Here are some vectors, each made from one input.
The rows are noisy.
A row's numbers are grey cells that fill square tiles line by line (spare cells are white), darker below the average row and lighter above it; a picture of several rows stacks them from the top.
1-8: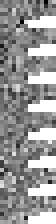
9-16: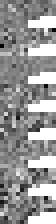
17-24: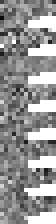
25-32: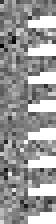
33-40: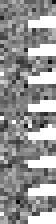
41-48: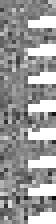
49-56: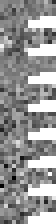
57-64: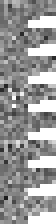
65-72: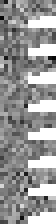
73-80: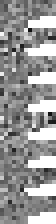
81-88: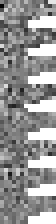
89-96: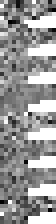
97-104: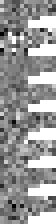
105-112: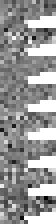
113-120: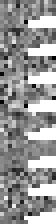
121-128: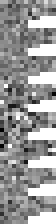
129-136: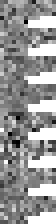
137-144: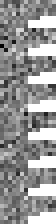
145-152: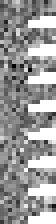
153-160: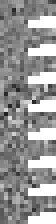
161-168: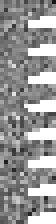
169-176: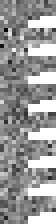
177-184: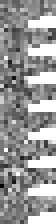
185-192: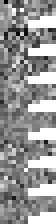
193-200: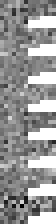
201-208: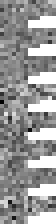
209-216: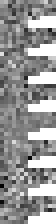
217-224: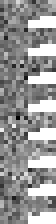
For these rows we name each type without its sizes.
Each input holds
either a label and a node of a tree, or a list of points on a line.
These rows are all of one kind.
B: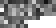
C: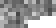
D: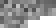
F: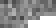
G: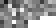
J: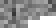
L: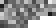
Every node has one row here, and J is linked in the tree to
D.
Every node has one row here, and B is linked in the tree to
C.
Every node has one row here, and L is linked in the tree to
F.
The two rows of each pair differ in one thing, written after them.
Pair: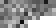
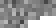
the label
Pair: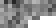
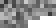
the label
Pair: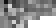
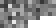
the node of the tree
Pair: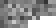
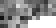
the node of the tree
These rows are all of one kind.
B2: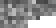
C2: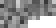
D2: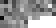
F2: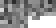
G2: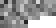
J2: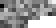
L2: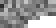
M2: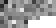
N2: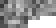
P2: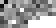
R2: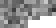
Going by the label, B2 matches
C2, M2 and R2.
